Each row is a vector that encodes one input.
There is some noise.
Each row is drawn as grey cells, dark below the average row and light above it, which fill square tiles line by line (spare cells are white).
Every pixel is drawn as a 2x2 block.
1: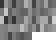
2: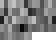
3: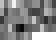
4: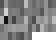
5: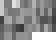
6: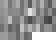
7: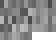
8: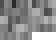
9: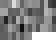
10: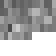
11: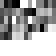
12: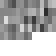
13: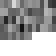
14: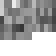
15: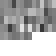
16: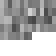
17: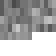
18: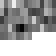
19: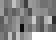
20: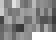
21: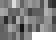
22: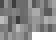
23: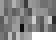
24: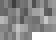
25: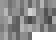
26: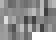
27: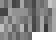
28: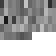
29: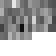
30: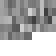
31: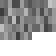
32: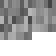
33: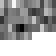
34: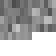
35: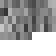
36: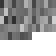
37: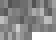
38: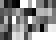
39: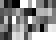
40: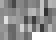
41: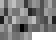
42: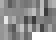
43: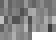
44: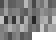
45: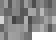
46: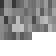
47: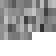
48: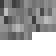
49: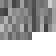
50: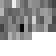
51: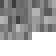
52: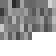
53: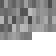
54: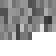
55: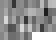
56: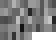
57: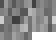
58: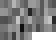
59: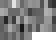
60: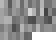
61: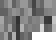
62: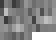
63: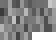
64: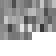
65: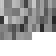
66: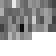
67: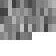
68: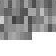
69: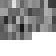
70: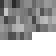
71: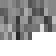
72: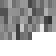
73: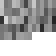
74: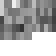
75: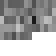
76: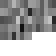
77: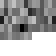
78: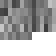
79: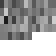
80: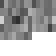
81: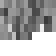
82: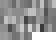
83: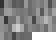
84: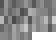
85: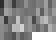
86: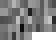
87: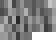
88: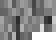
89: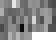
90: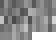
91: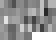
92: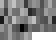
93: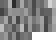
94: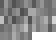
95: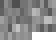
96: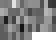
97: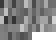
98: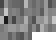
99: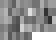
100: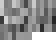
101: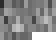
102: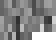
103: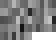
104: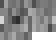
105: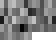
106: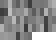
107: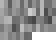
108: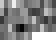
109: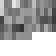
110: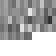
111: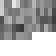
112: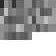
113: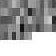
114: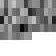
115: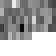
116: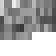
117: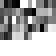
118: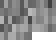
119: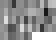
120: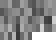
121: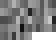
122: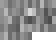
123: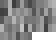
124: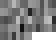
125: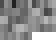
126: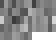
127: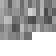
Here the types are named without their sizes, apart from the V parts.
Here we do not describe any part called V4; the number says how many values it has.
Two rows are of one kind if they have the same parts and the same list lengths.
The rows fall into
3 kinds.
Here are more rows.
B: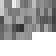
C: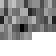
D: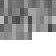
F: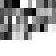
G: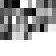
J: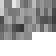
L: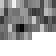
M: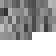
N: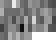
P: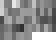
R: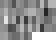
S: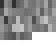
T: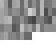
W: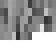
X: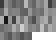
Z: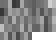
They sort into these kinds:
B, C, J, L, N, P
D, M, R, S, T, W, X, Z
F, G

